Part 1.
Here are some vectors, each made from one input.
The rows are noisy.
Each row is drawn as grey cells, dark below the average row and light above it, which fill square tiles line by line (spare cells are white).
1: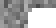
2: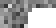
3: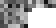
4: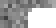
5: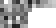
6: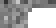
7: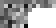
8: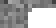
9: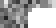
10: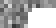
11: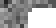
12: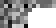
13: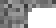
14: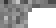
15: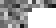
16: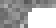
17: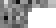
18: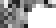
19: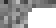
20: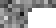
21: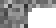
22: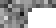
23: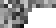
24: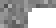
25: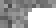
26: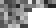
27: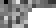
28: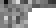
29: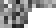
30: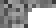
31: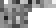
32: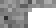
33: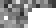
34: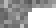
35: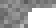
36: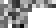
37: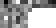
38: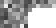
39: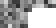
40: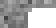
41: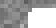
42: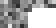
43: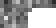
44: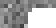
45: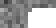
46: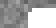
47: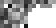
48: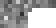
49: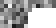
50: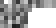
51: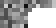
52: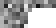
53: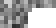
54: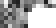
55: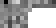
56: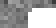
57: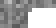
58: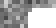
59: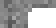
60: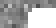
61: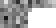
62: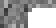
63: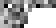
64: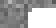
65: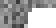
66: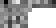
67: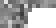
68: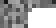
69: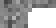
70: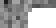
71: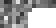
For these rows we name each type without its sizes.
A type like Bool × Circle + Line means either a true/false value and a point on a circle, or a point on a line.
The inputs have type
Bool × Label + Unit.
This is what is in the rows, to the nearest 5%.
About 10% of them hold a fixed value. The rest hold a label and a true/false value.
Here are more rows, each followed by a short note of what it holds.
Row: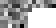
a fixed value
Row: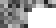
a fixed value
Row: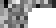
a label and a true/false value
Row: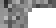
a label and a true/false value
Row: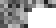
a fixed value
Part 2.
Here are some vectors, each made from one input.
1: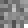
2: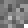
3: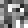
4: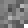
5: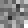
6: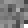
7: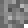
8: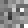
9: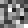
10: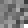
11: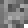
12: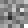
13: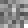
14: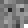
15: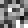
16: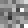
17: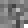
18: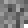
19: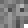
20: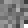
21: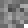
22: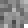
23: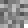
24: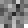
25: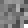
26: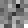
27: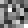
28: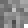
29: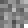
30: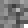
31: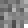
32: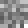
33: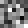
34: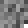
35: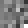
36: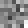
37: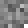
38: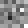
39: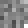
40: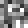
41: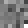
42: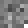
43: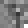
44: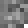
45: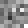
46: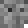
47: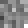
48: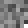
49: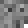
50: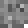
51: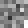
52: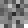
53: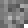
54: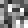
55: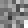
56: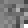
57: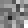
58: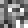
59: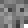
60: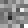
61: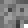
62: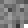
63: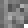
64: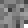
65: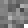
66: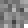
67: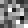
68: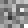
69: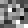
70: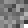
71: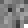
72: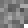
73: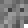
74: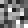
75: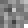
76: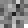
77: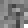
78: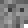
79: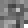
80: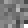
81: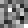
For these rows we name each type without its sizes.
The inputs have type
Bool × Line.
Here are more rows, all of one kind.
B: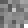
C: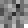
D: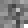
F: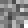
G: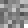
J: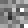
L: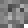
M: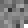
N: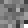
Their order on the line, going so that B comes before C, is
D, N, M, L, B, G, J, F, C.
